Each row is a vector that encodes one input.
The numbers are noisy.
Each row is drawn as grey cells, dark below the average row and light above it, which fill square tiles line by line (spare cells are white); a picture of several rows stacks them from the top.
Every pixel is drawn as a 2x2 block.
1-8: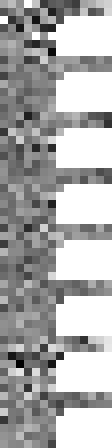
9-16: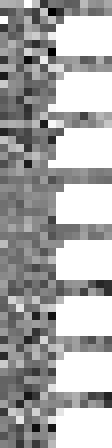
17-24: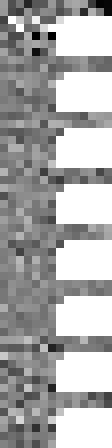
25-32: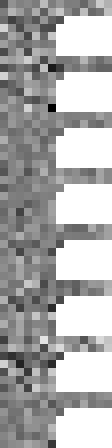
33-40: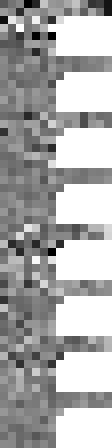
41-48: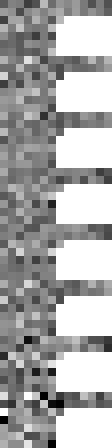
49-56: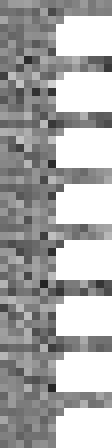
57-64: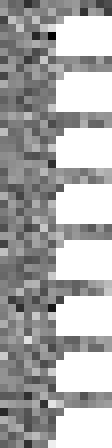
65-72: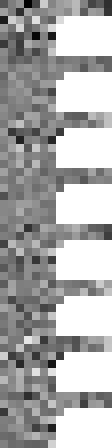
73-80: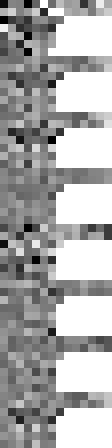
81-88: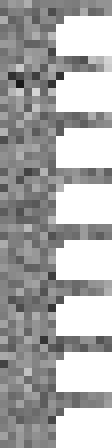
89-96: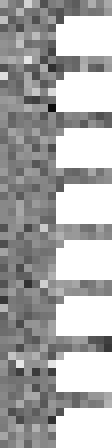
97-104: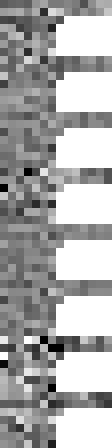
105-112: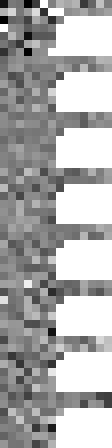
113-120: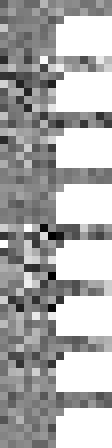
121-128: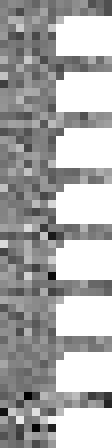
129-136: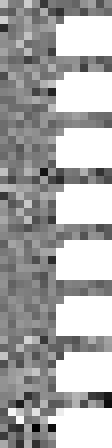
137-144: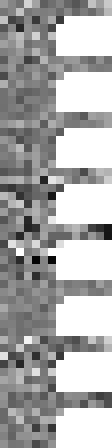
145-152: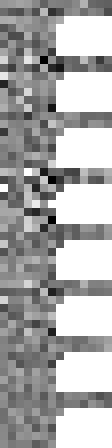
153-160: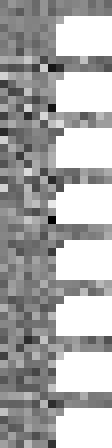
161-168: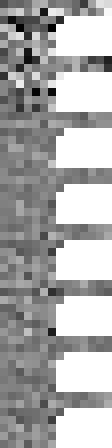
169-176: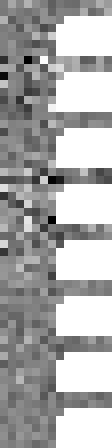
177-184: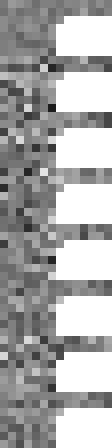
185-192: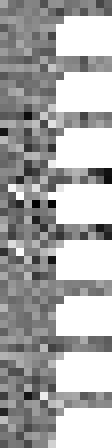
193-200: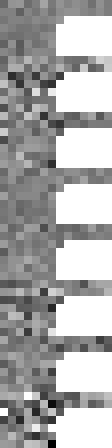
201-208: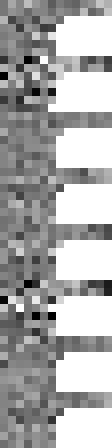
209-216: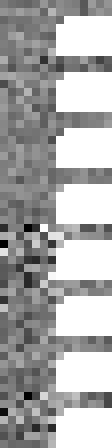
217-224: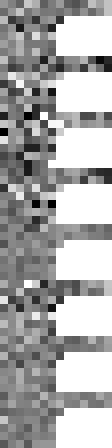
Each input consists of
either a point on a 5-point line and a true/false value, or a point on a 6-point line.
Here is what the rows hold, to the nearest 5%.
About 50% of them hold a point on a 5-point line and a true/false value. The rest hold a point on a 6-point line.
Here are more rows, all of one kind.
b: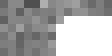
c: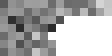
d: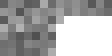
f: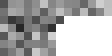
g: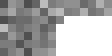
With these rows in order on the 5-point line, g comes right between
b and d.
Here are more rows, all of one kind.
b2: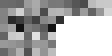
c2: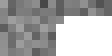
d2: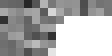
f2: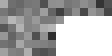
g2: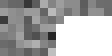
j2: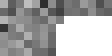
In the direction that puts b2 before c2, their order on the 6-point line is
f2, g2, d2, b2, j2, c2.
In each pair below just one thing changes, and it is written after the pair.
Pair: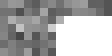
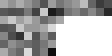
the place on the 5-point line
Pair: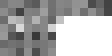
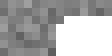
the true/false value
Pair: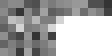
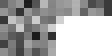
the place on the 5-point line
